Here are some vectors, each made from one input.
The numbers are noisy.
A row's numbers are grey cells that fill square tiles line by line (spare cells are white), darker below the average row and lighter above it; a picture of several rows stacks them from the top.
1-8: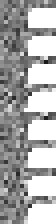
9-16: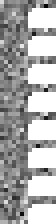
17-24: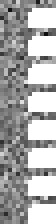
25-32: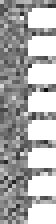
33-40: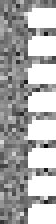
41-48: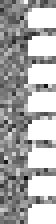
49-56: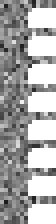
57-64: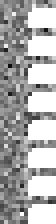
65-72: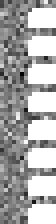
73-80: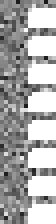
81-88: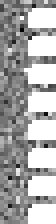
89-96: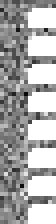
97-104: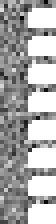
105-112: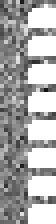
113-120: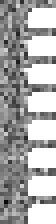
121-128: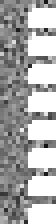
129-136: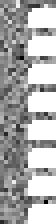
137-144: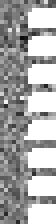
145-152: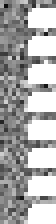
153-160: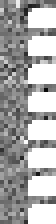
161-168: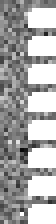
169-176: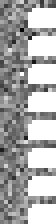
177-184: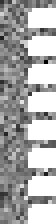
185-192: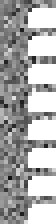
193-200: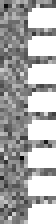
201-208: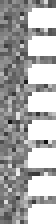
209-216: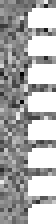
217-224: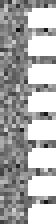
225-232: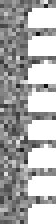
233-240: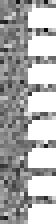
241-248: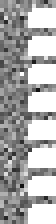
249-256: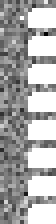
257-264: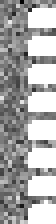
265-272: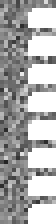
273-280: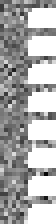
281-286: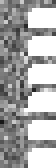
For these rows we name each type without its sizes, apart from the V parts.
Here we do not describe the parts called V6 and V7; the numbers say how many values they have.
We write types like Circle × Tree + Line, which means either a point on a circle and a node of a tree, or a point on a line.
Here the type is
(Circle + V6) × Tree + Line × (Line + V7).
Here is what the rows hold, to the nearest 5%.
About 60% of them hold a point on a line, together with either a point on a line, or a value of V7. The rest hold a node of a tree, together with either a point on a circle, or a value of V6.
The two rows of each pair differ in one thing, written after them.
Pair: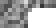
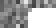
the place on the line
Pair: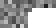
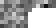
the place on the line
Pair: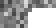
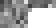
the place on the line
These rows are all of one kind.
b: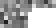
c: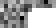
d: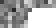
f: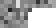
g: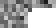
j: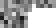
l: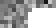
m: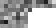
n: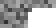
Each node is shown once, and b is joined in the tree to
f and m.
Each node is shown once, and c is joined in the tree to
n.
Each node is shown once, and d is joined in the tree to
l.
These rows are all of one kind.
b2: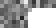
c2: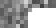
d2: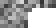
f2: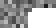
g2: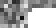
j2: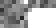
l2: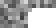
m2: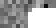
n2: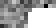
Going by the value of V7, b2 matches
c2 and j2.
